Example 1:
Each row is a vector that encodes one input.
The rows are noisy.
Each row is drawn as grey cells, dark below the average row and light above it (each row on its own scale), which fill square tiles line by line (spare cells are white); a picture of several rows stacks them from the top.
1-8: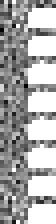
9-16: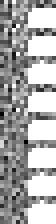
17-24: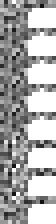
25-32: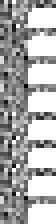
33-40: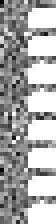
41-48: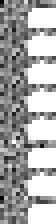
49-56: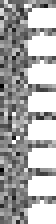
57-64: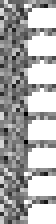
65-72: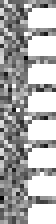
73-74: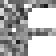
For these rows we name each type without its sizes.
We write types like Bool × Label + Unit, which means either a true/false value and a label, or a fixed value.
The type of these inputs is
Line.
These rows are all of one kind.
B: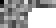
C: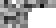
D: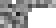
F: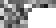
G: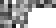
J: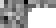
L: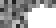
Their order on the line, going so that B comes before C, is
F, B, G, D, C, J, L.
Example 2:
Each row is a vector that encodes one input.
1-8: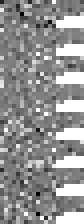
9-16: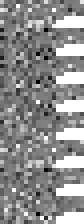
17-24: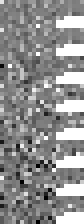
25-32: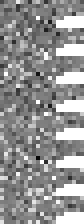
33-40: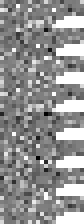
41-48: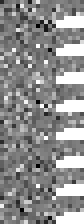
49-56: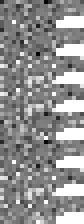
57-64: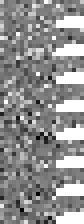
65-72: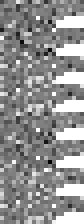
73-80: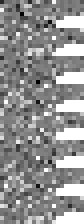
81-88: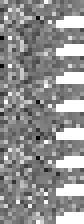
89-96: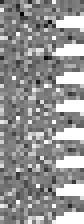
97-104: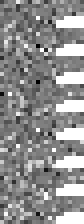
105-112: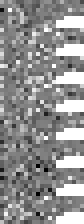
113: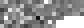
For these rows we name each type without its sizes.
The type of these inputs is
Bool × Bool × Bool × Bool.
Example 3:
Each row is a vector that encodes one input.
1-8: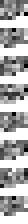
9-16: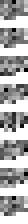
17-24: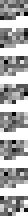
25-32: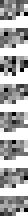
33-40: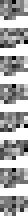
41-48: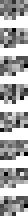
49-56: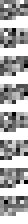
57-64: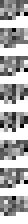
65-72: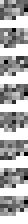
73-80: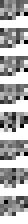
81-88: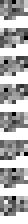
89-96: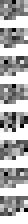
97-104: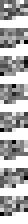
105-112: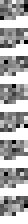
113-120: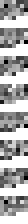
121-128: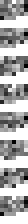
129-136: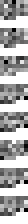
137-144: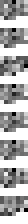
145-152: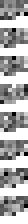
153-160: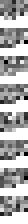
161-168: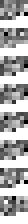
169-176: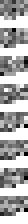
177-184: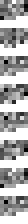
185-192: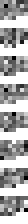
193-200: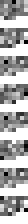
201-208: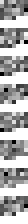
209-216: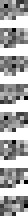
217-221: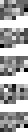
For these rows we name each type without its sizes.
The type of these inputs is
Bool × Bool × Bool.
